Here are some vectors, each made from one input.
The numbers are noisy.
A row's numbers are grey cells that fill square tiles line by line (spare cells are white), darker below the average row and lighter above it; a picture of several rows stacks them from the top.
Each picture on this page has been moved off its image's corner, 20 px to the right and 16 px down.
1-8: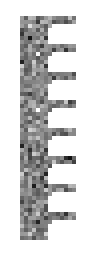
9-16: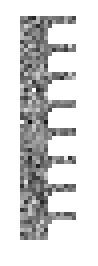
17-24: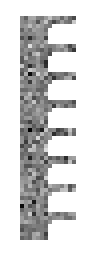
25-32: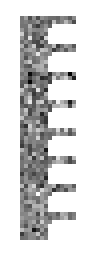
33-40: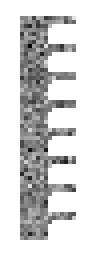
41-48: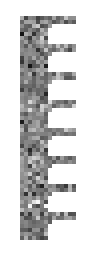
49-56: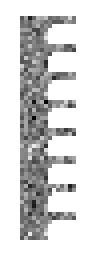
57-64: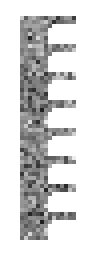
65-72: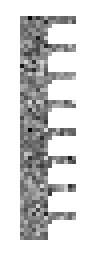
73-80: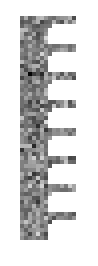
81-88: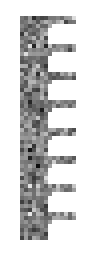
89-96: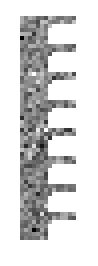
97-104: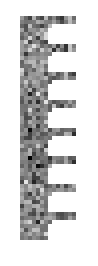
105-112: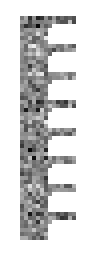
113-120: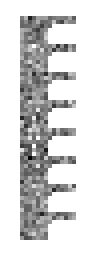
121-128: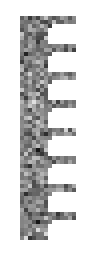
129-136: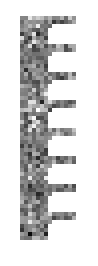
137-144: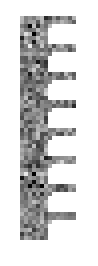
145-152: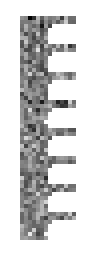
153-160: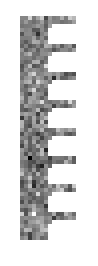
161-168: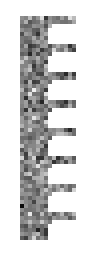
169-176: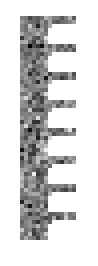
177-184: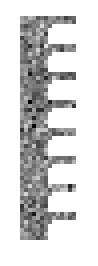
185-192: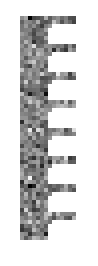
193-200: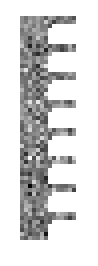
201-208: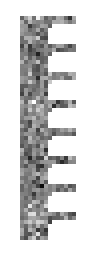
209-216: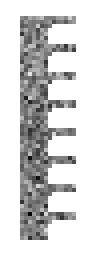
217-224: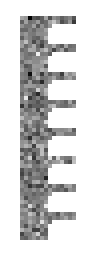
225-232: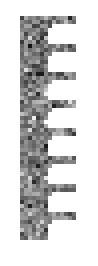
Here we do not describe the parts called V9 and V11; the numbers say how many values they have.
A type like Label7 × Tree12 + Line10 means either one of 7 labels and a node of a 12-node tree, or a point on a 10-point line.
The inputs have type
(Bool × Bool × Bool + V9 × V11) × Label10.
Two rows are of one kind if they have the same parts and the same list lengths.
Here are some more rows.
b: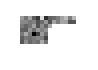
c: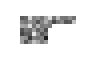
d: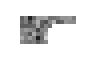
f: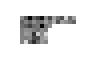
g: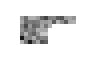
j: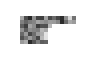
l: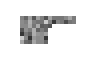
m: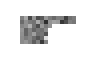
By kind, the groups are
b, c, g, l
d, f, j, m

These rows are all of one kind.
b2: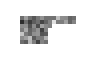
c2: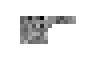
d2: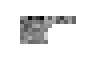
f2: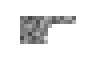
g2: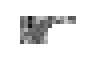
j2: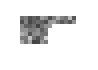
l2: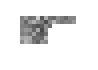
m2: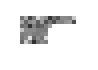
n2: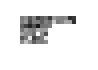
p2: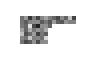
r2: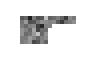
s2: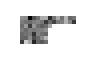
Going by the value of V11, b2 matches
f2, j2, l2 and p2.
